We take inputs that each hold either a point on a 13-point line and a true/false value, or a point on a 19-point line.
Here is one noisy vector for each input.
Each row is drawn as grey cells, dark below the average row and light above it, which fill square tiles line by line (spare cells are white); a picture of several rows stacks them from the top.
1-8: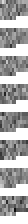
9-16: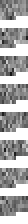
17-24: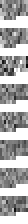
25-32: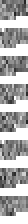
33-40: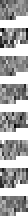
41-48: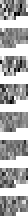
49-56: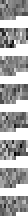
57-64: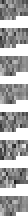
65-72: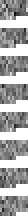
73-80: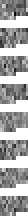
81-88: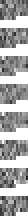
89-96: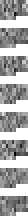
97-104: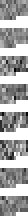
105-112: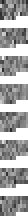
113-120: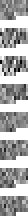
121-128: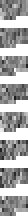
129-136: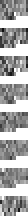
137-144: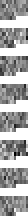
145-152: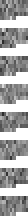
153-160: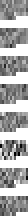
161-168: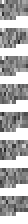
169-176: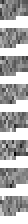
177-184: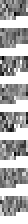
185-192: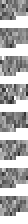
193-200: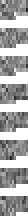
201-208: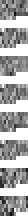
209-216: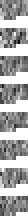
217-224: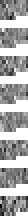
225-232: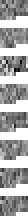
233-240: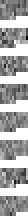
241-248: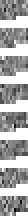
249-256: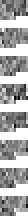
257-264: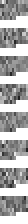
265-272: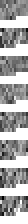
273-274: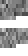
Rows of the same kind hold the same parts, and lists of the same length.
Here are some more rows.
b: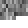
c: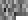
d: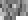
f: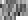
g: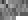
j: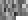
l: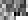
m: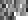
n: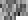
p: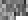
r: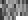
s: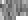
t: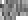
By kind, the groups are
b, c, g, j, l, p, r
d, f, m, n, s, t

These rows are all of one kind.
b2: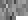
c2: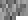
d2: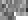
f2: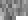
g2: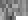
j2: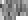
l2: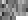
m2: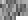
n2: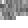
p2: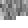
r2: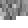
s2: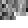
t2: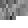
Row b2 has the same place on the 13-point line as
c2 and f2.
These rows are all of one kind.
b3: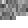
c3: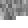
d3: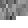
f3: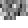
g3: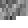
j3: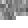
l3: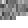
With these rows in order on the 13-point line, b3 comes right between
j3 and l3.
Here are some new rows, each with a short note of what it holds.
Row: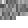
a point on a 13-point line and a true/false value
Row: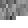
a point on a 13-point line and a true/false value
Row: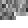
a point on a 13-point line and a true/false value
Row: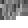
a point on a 19-point line
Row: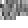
a point on a 13-point line and a true/false value
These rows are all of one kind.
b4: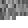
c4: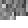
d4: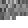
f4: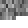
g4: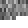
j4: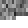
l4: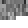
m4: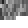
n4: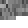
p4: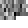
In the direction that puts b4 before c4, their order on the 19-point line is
p4, g4, d4, b4, f4, j4, m4, n4, c4, l4.
